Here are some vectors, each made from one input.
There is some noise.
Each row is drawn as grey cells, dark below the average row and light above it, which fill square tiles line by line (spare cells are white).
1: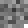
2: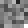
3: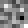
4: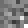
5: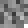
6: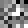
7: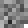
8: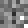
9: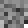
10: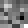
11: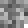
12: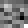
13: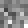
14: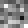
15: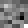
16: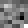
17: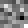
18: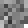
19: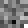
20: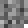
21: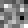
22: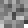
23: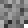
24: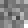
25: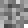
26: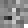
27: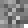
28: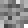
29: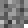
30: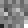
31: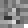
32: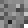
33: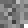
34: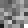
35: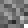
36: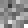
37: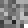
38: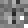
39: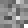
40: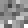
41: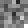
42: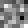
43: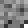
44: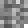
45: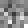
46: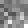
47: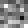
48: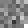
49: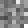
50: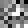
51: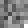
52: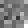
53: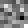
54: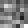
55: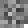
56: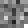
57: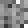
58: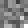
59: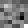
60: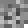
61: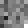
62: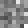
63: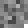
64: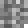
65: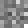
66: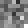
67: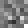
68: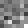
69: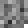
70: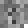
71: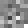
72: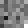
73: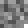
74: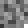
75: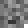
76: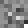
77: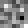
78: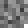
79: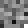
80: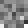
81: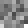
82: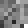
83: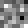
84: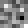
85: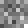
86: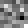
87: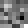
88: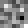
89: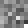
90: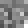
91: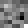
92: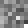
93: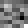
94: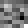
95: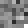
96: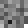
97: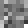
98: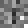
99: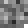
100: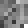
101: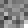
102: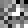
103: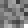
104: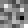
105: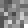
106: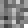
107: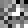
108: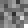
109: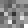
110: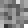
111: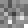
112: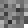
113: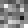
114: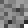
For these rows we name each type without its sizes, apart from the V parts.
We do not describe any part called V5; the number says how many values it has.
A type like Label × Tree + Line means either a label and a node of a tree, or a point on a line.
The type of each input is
List(Bool × V5).
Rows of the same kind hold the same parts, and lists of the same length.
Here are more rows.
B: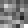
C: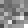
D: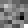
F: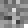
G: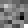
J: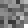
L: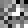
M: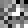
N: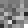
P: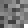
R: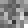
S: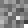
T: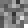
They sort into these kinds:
B, D, G
C, J, N, P, R, T
F, S
L, M

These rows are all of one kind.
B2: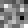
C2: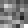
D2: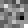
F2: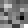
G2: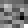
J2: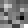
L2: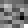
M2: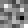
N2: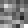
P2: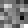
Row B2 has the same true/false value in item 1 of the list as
D2 and M2.
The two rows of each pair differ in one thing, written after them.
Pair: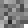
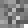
the value of V5 in item 1 of the list
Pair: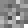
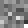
the true/false value in item 1 of the list
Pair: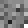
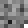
the value of V5 in item 1 of the list
